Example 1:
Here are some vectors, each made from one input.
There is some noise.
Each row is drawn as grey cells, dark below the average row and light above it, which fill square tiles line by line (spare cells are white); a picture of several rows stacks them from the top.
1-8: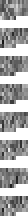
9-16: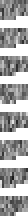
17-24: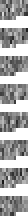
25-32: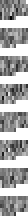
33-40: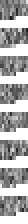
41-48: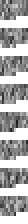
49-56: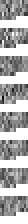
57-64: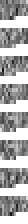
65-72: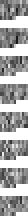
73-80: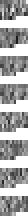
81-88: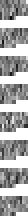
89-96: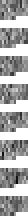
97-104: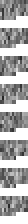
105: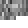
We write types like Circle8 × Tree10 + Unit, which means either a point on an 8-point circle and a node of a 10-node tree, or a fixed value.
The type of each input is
Circle10.
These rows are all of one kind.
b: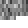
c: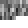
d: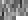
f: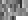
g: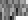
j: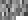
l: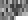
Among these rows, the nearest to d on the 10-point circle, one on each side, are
b and f.
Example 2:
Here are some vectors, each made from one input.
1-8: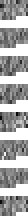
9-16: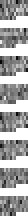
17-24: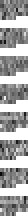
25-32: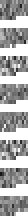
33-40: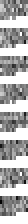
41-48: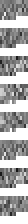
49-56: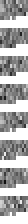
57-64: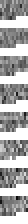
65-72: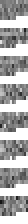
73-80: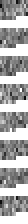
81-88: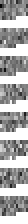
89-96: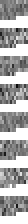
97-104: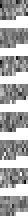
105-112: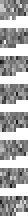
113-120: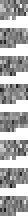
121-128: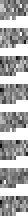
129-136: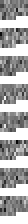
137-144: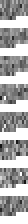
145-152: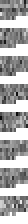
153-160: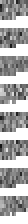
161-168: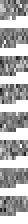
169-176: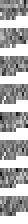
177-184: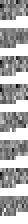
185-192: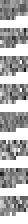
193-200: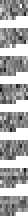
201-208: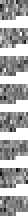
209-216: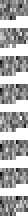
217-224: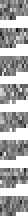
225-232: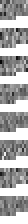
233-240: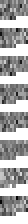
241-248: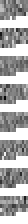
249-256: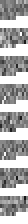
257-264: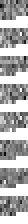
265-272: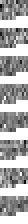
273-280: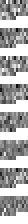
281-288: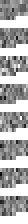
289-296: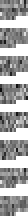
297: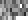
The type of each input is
Tree16 + Unit.
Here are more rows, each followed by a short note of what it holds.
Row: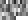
a fixed value
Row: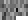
a node of a 16-node tree
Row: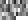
a fixed value
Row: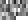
a fixed value
